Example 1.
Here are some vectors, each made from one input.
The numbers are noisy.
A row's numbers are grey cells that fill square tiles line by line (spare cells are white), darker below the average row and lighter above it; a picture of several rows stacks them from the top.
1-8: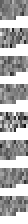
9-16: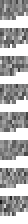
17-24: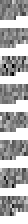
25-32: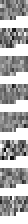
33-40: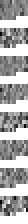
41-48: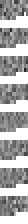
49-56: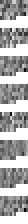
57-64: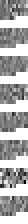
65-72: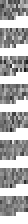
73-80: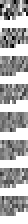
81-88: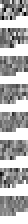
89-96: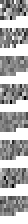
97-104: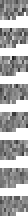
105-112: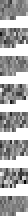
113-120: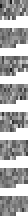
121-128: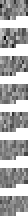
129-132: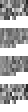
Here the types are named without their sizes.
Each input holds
a list of points on a line.
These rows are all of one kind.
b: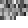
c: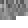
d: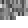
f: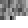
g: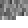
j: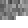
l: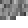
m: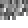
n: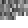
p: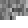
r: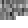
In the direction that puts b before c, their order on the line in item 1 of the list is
l, j, f, g, n, p, b, d, c, m, r.
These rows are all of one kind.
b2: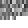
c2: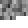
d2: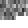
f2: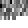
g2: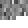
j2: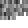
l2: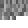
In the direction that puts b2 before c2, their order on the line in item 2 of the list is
d2, g2, l2, f2, b2, j2, c2.
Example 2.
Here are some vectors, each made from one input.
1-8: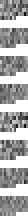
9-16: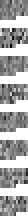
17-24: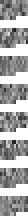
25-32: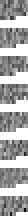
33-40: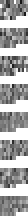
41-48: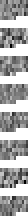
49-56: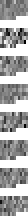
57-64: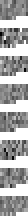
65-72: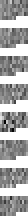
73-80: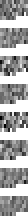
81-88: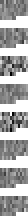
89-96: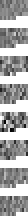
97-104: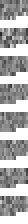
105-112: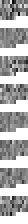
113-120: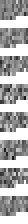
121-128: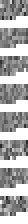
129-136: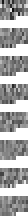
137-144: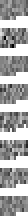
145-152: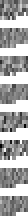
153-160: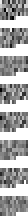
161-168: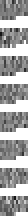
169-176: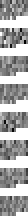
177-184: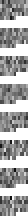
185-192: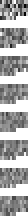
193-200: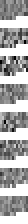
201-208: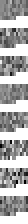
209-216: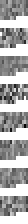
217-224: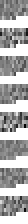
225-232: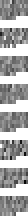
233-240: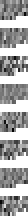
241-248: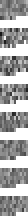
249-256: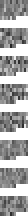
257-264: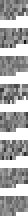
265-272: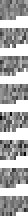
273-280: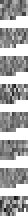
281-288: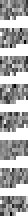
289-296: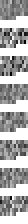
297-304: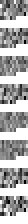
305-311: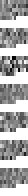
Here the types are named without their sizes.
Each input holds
a list of points on a line.
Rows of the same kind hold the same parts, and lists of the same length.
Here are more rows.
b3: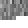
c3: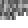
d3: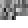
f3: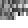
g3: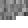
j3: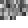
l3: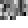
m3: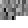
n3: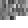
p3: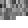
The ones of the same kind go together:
b3, g3, p3
c3, f3, j3, l3, n3
d3, m3

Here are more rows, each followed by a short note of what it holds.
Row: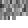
a list of two items
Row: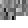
the empty list
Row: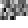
the empty list
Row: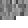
a list of two items
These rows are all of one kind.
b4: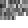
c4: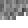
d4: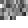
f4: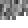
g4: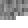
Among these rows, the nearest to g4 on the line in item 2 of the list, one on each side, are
b4 and d4.
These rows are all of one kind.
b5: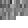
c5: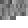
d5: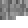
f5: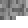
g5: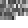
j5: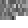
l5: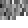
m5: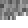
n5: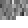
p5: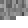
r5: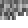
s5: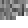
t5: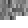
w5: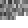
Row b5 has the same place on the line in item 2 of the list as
d5, f5 and m5.
